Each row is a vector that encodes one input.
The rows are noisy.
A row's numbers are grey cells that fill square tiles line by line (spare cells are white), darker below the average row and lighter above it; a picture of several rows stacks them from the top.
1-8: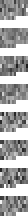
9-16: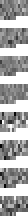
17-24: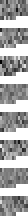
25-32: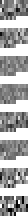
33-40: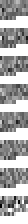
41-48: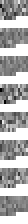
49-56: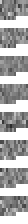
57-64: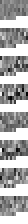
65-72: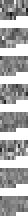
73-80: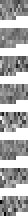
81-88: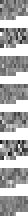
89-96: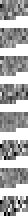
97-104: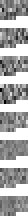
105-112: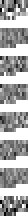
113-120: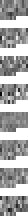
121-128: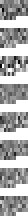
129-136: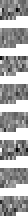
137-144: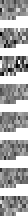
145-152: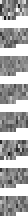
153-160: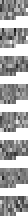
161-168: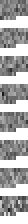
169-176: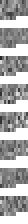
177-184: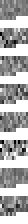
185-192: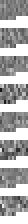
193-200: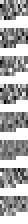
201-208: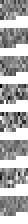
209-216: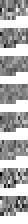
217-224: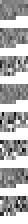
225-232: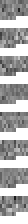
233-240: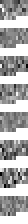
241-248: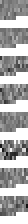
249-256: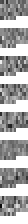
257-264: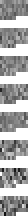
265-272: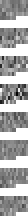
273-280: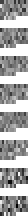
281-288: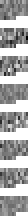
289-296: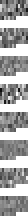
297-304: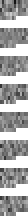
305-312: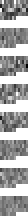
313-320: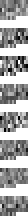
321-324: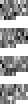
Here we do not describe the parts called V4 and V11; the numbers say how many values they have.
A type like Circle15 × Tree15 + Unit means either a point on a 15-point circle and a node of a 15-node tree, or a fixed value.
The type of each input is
(Line7 + (Tree7 + V11) × Tree12) × V4.
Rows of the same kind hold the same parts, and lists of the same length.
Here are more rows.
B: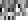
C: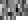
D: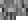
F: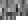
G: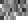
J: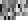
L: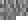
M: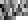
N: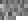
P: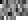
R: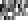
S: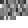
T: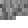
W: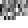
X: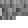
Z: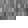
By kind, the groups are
B, C, F, G, J, L, M, N, T, X
D, R, W
P, S, Z

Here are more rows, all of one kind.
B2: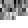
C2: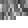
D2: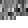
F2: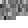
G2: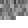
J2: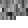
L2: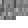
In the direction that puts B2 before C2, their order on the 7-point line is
F2, B2, D2, L2, G2, C2, J2.
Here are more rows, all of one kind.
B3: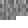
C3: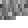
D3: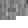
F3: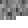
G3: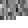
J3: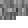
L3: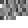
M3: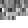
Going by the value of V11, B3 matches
C3 and D3.
